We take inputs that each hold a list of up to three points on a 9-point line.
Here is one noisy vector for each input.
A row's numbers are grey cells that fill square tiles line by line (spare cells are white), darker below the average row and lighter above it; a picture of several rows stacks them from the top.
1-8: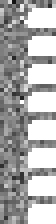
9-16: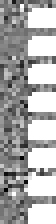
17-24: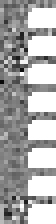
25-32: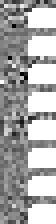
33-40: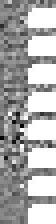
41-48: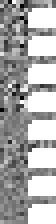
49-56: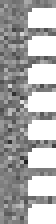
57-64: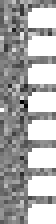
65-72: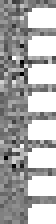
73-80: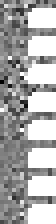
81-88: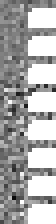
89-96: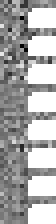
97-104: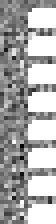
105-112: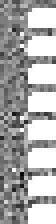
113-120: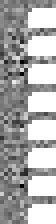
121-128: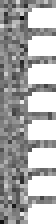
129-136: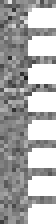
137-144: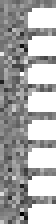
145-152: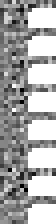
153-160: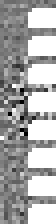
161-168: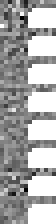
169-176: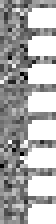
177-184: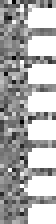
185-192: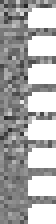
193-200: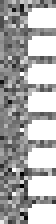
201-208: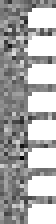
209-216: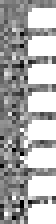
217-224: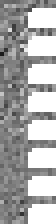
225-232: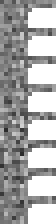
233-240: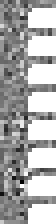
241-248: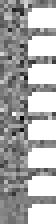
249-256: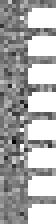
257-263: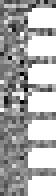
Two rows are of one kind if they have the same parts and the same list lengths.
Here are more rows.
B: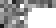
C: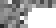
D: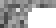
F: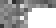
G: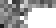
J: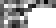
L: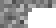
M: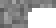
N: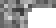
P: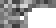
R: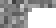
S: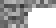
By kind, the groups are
B, N, R
C, L, M, S
D
F, G, J, P

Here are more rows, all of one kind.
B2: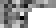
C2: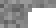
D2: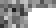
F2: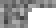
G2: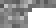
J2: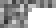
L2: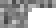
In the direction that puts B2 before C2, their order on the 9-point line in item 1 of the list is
D2, B2, J2, F2, L2, C2, G2.
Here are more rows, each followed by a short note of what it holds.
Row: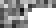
the empty list
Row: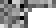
a list of three items
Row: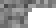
a list of one item
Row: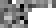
a list of two items
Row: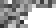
a list of one item
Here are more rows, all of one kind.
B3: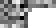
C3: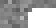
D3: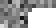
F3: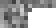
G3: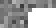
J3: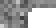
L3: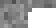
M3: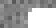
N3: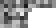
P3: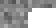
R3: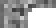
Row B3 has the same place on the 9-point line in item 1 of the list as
F3 and L3.
